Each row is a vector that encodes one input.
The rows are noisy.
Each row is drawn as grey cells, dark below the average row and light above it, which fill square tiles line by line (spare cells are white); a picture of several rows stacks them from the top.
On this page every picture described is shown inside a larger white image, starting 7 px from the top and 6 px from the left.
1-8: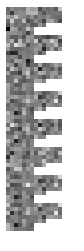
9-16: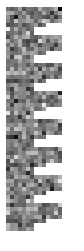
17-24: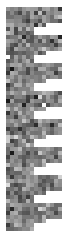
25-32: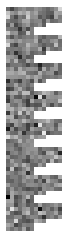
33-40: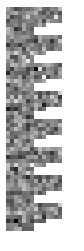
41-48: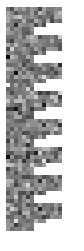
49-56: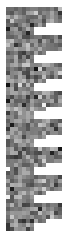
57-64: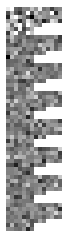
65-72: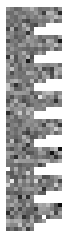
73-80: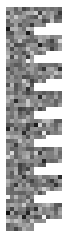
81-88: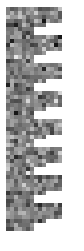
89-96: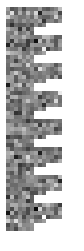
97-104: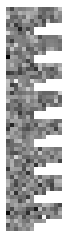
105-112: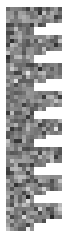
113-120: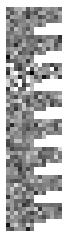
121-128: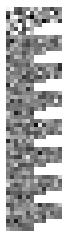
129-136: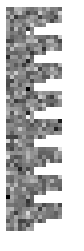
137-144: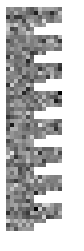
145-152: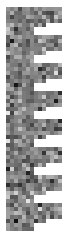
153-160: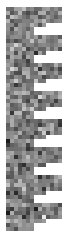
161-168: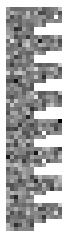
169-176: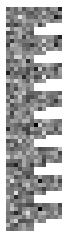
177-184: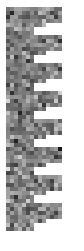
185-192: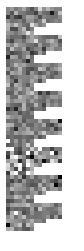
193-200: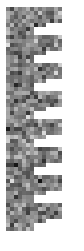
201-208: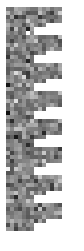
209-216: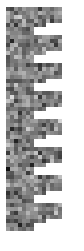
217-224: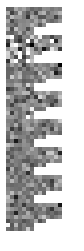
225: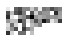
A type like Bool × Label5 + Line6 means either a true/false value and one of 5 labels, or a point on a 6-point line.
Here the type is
Circle5 × Circle11 + Unit.
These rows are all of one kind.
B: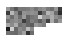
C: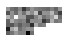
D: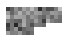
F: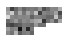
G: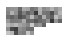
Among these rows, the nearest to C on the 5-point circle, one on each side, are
B and D.
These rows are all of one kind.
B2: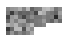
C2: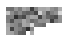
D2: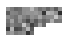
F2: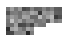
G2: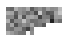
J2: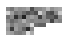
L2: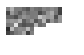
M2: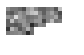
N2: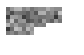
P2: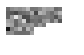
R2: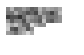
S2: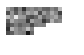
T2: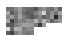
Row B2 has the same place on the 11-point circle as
C2, J2 and N2.
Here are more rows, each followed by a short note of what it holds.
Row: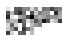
a fixed value
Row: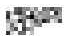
a fixed value
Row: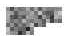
a point on a 5-point circle and a point on an 11-point circle
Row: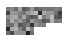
a point on a 5-point circle and a point on an 11-point circle
